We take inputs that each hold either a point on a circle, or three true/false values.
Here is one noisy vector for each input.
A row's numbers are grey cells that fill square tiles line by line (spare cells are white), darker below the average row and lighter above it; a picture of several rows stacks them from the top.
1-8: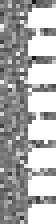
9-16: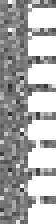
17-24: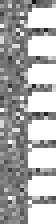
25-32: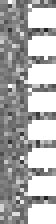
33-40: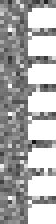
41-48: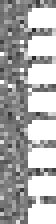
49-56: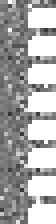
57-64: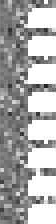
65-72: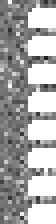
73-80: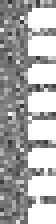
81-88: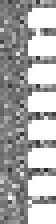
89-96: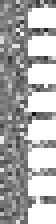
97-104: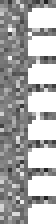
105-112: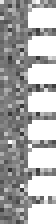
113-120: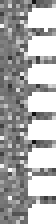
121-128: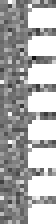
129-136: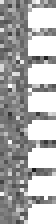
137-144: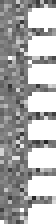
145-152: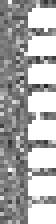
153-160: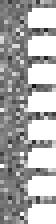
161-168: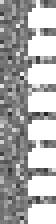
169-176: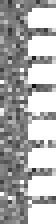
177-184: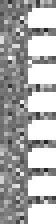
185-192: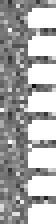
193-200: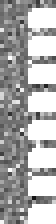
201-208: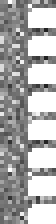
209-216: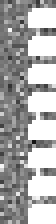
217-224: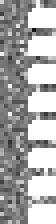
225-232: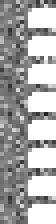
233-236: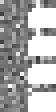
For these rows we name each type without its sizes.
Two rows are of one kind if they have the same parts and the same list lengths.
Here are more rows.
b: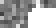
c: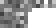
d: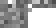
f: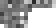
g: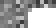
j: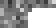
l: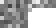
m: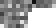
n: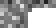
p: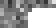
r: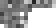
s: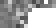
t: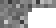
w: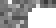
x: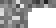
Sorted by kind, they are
b, c, d, f, l, m, r, s, w
g, j, n, p, t, x

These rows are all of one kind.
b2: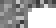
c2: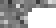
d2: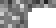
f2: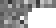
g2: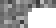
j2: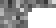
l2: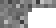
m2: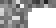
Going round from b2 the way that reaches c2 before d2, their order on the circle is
b2, g2, f2, l2, c2, j2, d2, m2.
